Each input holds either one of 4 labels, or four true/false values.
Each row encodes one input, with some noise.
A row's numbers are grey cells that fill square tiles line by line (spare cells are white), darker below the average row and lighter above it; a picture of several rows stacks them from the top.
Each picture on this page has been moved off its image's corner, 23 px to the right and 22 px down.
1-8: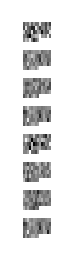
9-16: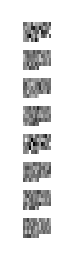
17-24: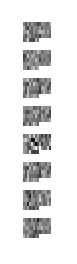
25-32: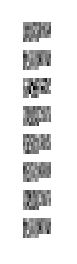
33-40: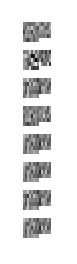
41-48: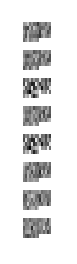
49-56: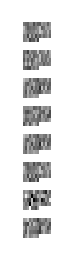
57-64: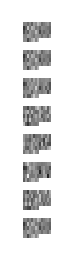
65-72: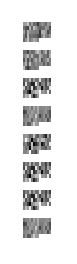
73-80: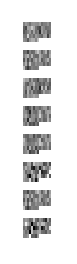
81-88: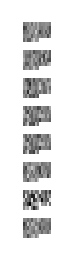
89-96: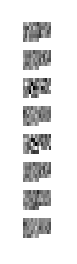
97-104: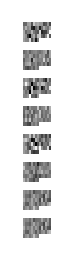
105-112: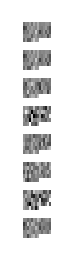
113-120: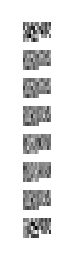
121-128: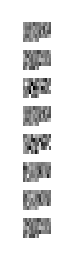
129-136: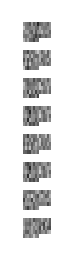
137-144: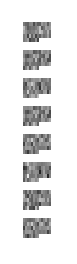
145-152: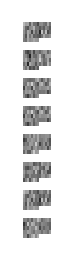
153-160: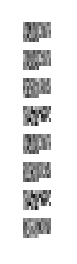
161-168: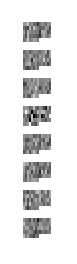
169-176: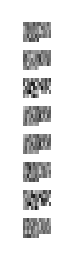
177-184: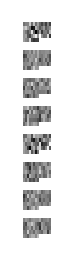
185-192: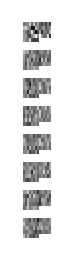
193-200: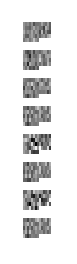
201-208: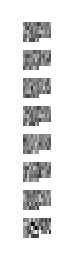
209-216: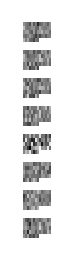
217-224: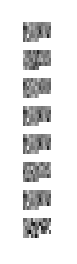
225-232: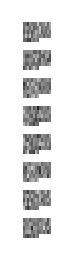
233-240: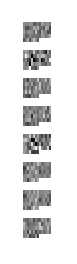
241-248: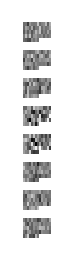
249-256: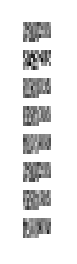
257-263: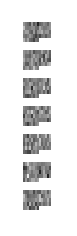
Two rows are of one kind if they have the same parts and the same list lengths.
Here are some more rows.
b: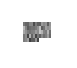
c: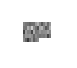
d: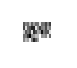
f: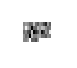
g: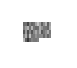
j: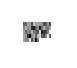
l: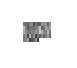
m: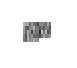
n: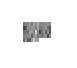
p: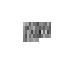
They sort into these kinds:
b, c, g, l, m, n, p
d, f, j

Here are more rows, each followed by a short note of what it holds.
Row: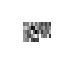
one of 4 labels
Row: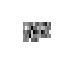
one of 4 labels
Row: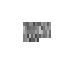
four true/false values
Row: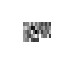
one of 4 labels
